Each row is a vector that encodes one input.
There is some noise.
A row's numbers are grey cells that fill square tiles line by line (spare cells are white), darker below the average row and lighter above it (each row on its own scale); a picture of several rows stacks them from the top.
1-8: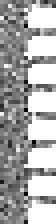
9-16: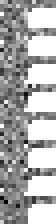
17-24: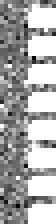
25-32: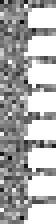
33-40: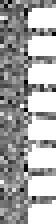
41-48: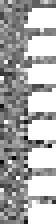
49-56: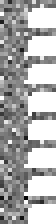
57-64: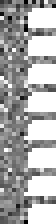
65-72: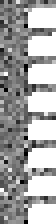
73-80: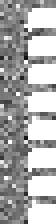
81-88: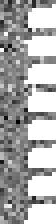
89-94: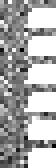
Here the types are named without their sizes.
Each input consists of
a label and a true/false value.
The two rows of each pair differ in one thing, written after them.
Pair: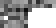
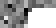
the true/false value
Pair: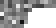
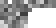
the label
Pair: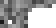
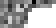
the true/false value
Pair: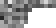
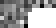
the true/false value
